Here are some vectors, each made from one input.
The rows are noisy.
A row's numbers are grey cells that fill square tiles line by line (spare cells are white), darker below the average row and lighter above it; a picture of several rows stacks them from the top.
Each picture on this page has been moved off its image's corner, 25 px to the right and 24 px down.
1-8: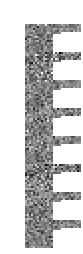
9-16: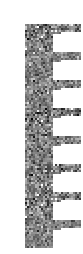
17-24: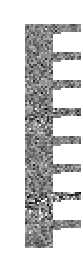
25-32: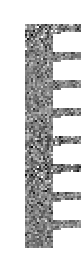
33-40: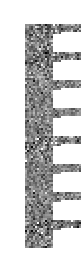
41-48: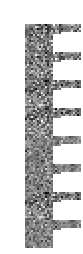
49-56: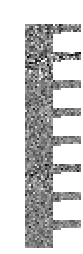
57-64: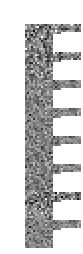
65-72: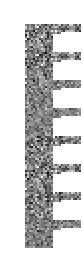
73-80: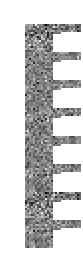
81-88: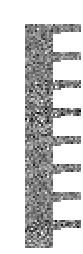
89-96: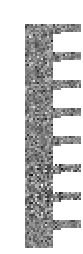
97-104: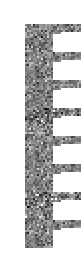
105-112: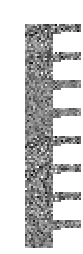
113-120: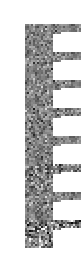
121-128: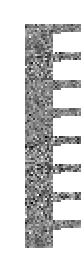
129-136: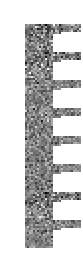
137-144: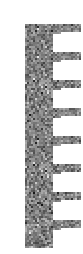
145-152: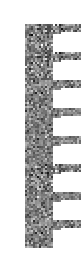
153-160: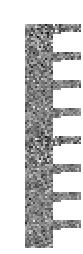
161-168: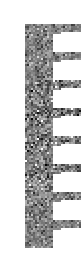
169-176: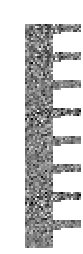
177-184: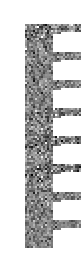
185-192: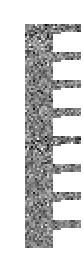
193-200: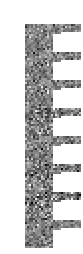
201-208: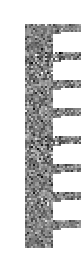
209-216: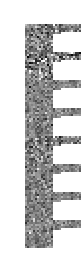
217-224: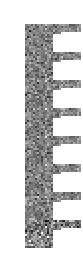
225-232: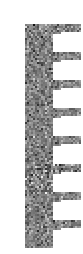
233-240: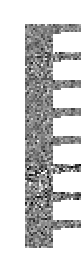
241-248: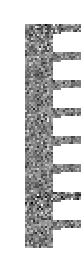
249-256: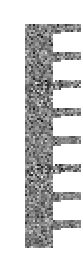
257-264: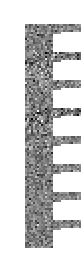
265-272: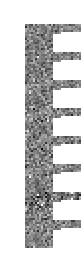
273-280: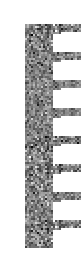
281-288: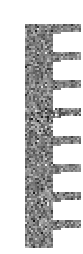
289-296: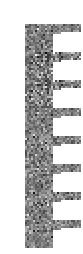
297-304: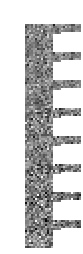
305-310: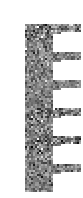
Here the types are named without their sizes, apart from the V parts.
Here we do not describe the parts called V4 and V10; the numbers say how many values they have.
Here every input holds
either a value of V4 and a value of V10, or a list of points on a circle.
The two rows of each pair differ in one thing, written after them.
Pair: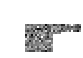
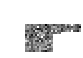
the value of V10
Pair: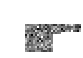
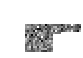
the value of V10
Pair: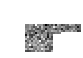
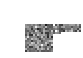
the value of V4
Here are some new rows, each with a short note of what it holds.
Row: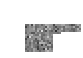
a list of two items
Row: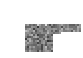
a list of three items
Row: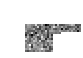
a value of V4 and a value of V10
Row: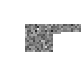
a list of three items
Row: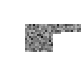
a list of one item
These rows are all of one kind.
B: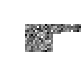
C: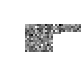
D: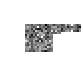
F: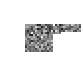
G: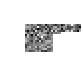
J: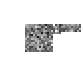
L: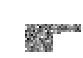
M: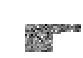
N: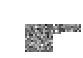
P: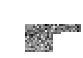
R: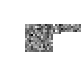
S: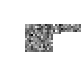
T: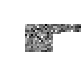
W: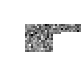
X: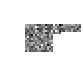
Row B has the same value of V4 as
D, G, M and T.
